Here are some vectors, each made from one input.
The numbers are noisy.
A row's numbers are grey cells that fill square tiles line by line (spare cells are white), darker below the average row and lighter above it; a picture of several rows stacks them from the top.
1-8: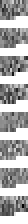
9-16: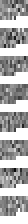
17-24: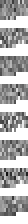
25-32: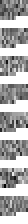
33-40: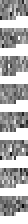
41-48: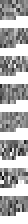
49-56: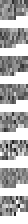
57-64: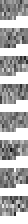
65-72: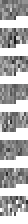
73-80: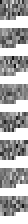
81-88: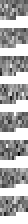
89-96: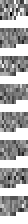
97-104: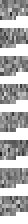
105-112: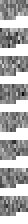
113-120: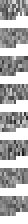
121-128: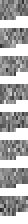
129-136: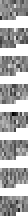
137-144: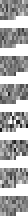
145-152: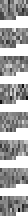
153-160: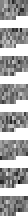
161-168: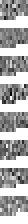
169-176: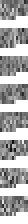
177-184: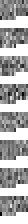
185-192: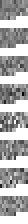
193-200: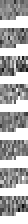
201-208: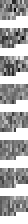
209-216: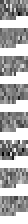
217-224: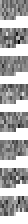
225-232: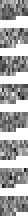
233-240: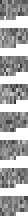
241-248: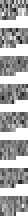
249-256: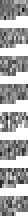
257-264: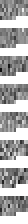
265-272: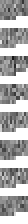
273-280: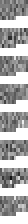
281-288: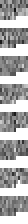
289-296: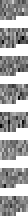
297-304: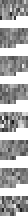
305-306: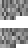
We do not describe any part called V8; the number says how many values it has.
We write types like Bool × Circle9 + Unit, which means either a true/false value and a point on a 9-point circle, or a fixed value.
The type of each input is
Line5 × List3(Line4) × V8.
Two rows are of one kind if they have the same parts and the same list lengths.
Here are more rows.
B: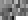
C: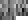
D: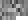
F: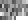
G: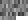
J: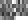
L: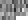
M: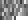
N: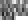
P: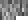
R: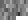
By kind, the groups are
B, C
D, J, N
F, M, P
G, L, R

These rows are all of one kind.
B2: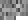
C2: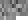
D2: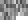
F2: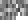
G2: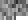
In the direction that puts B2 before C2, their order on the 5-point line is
D2, B2, F2, C2, G2.
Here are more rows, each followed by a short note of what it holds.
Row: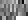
a point on a 5-point line and a value of V8, together with a list of one item
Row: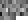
a point on a 5-point line and a value of V8, together with a list of two items
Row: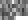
a point on a 5-point line and a value of V8, together with the empty list
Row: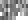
a point on a 5-point line and a value of V8, together with the empty list
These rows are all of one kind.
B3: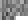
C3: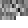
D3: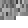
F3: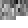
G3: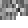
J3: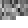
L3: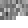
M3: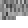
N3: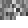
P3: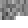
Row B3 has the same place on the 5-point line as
G3 and P3.
